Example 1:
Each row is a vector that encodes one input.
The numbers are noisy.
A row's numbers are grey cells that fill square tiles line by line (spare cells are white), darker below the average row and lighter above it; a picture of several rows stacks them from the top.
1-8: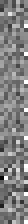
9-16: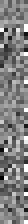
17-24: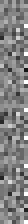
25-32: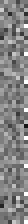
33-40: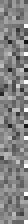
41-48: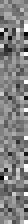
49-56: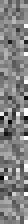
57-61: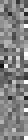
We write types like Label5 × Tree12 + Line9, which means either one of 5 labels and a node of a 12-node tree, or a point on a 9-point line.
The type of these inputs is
Line6.
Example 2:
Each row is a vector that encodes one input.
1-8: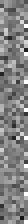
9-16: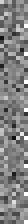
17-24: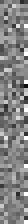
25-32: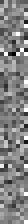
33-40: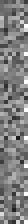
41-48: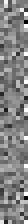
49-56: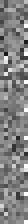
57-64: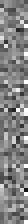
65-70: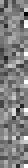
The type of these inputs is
Bool × Bool × Bool × Bool.
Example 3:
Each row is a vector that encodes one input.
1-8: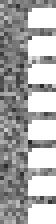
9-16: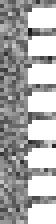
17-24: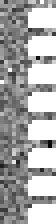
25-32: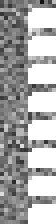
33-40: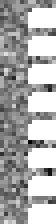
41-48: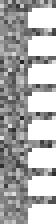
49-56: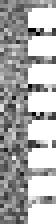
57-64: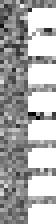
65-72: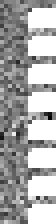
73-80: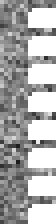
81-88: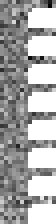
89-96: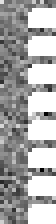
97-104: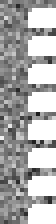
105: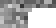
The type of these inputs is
Label7.
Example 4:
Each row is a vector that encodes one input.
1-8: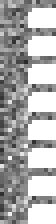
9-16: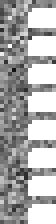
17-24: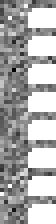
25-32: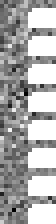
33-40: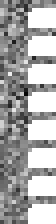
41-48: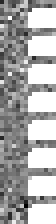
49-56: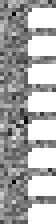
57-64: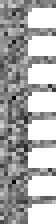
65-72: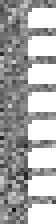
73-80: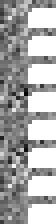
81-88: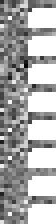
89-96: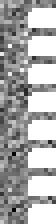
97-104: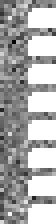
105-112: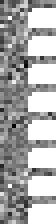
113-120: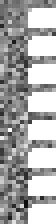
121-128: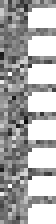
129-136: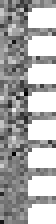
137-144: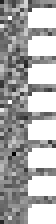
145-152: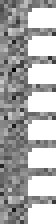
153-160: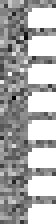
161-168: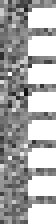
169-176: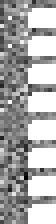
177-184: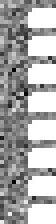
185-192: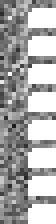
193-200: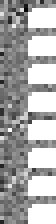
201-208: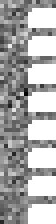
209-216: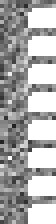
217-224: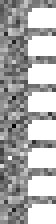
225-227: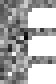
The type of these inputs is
Tree13.
